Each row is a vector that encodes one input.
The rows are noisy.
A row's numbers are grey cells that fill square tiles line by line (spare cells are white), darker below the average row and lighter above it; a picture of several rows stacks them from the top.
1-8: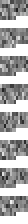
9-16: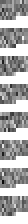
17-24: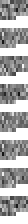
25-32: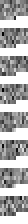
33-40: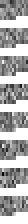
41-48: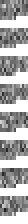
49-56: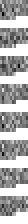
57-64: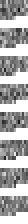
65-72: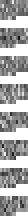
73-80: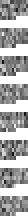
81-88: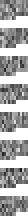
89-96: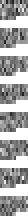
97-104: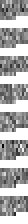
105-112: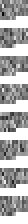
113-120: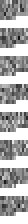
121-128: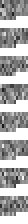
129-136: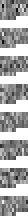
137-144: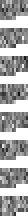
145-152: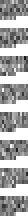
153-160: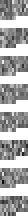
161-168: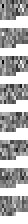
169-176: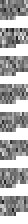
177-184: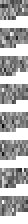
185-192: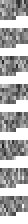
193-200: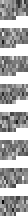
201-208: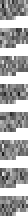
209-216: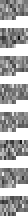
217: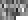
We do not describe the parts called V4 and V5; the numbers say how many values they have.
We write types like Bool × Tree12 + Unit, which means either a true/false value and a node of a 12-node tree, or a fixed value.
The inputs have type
Label8 × Label8 + (Line6 + V5) × V4.
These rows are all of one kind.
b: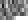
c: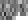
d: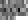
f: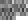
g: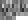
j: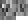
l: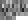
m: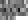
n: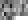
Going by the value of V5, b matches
d and m.
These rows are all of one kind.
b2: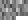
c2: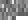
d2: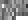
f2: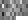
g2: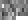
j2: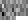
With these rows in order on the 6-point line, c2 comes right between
b2 and d2.
